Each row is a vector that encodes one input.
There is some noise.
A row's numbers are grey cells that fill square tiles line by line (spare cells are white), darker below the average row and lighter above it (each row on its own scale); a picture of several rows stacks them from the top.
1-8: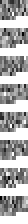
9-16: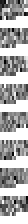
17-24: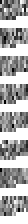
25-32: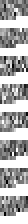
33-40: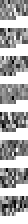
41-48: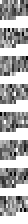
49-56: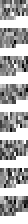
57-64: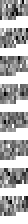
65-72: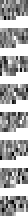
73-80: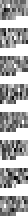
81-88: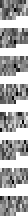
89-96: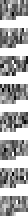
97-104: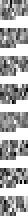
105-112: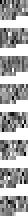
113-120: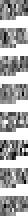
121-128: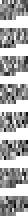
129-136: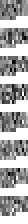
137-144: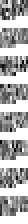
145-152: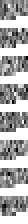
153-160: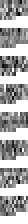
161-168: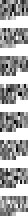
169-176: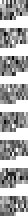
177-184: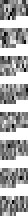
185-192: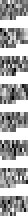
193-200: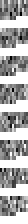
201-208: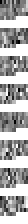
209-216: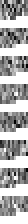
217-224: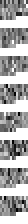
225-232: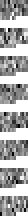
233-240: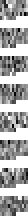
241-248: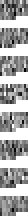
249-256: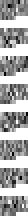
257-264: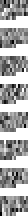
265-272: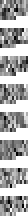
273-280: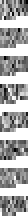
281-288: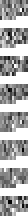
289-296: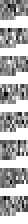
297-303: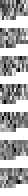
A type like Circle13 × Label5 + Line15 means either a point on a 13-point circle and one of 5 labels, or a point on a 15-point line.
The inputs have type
(Circle6 + Label11) × Circle11.
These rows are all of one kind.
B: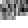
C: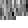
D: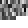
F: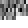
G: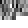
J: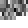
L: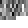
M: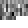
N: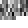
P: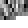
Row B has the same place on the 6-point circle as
J and N.
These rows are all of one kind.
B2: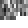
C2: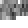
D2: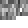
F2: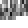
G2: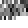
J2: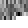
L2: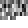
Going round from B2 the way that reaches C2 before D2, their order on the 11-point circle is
B2, L2, C2, F2, G2, J2, D2.
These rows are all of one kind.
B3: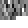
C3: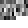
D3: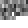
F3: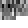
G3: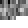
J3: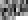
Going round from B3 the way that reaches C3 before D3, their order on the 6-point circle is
B3, F3, G3, C3, D3, J3.
